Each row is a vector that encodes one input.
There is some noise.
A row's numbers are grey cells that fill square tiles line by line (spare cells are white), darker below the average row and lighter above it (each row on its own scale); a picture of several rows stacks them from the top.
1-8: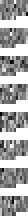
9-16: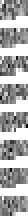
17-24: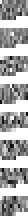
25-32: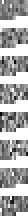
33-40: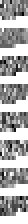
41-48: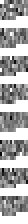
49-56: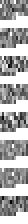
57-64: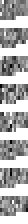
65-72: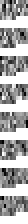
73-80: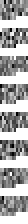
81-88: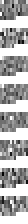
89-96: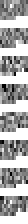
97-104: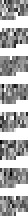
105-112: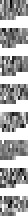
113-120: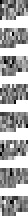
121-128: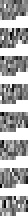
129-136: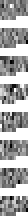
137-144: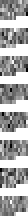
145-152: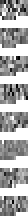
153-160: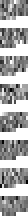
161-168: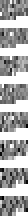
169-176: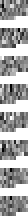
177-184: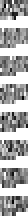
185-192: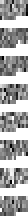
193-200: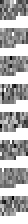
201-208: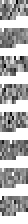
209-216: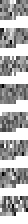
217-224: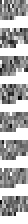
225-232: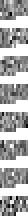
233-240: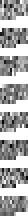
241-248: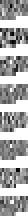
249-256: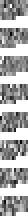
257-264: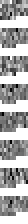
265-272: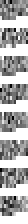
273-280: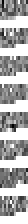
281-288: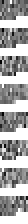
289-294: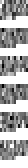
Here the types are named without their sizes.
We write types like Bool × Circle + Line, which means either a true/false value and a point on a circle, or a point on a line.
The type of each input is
Label × Label × Label + Unit.
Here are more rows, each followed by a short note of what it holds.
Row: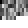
a fixed value
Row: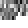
three labels
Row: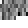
three labels
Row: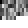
a fixed value
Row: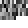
three labels
